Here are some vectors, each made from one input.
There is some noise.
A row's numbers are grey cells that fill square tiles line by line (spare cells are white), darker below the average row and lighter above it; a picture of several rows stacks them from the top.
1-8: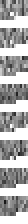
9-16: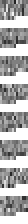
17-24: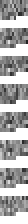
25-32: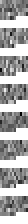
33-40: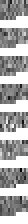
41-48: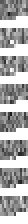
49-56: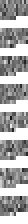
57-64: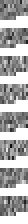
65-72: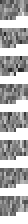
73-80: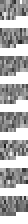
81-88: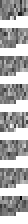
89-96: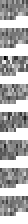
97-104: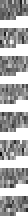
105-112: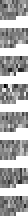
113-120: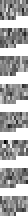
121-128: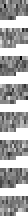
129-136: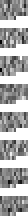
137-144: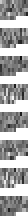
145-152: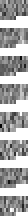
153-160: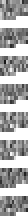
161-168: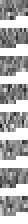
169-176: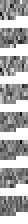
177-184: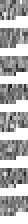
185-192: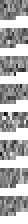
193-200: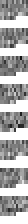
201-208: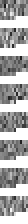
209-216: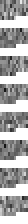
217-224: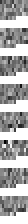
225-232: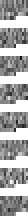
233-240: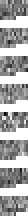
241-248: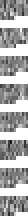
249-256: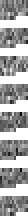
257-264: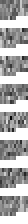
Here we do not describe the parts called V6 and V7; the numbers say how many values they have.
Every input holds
either a value of V6 and a value of V7, or a list of up to three points on an 8-point circle.
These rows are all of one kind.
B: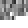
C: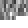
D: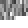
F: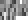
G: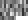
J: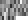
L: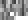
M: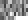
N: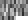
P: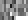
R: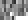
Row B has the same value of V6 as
D, L, M and R.
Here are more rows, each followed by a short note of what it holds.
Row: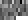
a list of three items
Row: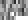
a value of V6 and a value of V7
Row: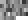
a list of one item
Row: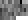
a list of three items
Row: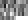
a value of V6 and a value of V7
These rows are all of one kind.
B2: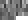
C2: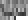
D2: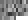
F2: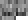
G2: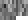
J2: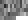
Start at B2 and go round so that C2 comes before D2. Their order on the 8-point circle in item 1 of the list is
B2, F2, C2, D2, J2, G2.
